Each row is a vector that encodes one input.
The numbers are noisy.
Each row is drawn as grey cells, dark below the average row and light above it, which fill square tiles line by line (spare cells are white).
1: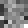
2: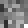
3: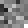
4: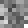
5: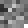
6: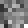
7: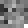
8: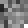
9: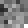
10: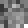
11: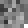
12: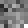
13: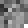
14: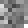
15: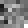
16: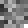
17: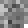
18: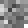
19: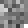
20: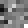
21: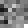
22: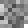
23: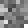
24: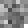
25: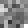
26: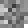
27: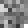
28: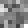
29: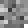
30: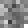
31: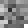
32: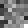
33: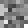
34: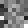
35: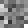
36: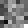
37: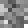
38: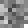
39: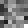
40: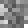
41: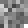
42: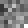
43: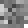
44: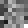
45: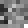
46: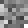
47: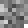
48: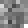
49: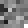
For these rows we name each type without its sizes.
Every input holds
a point on a line and a true/false value.
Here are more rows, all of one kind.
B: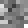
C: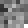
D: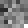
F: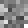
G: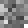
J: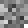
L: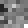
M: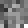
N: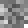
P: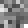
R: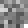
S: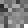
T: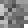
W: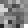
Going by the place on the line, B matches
C, D, N and T.
